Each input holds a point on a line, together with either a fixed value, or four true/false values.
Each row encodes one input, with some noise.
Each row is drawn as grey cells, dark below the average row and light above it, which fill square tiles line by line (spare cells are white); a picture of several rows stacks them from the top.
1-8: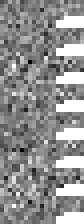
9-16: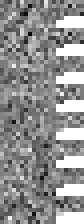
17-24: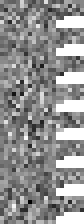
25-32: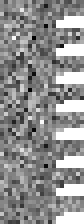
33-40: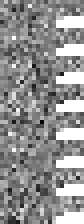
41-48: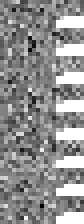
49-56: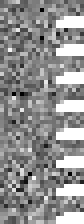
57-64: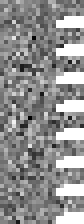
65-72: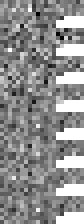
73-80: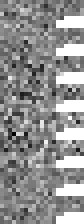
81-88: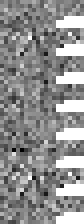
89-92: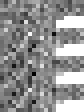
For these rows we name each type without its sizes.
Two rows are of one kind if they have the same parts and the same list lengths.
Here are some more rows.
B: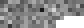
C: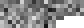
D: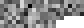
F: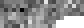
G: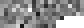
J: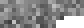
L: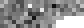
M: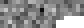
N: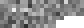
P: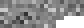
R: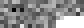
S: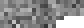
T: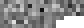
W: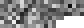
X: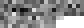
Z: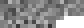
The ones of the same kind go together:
B, G, J, L, M, N, P, R, S, T, Z
C, D, F, W, X

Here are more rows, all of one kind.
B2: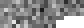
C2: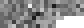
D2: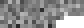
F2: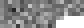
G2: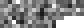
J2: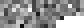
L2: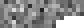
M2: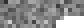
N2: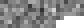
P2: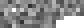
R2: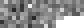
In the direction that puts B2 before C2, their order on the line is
J2, B2, G2, L2, P2, N2, M2, D2, F2, R2, C2.
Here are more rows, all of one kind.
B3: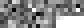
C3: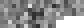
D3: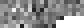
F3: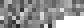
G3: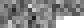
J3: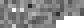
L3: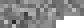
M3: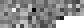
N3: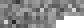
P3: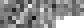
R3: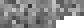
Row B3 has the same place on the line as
G3 and P3.
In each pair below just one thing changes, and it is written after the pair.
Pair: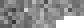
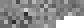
the place on the line
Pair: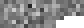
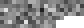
the place on the line
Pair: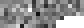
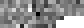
one of the four true/false values
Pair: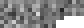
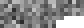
one of the four true/false values
